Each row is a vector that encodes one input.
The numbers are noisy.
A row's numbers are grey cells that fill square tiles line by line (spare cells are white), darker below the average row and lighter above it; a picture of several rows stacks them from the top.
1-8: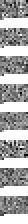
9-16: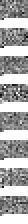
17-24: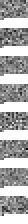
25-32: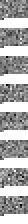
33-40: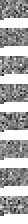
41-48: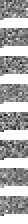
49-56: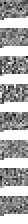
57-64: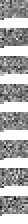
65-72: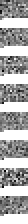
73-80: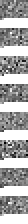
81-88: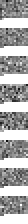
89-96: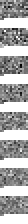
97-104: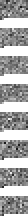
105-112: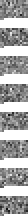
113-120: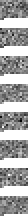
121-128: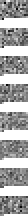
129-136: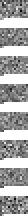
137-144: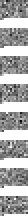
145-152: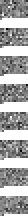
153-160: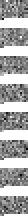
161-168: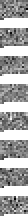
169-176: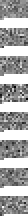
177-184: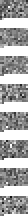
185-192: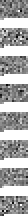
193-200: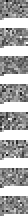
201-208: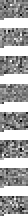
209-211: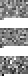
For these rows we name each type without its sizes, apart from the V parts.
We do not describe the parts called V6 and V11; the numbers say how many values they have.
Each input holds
a label and a value of V6, together with either a point on a line, or a value of V11.
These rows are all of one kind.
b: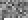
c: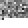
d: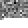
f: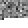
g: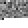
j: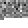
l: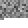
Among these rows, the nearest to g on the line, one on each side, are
j and l.
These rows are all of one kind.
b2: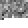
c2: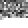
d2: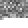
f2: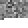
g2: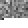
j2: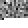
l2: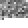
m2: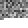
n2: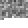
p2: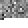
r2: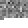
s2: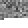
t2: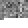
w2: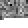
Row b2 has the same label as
g2, j2, p2 and w2.
